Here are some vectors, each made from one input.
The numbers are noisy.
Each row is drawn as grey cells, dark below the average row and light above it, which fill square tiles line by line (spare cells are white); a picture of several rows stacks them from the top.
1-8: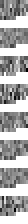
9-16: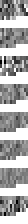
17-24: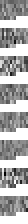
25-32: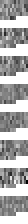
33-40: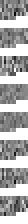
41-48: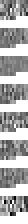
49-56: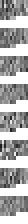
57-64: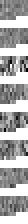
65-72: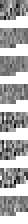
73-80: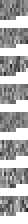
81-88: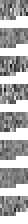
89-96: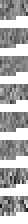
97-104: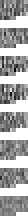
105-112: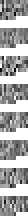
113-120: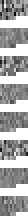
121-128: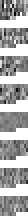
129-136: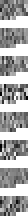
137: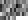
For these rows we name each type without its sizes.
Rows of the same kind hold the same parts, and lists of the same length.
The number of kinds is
4.
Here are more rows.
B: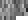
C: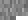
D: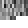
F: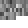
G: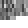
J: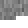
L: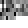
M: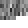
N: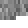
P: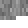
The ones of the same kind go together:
B, D, L
C, G, P
F
J, M, N

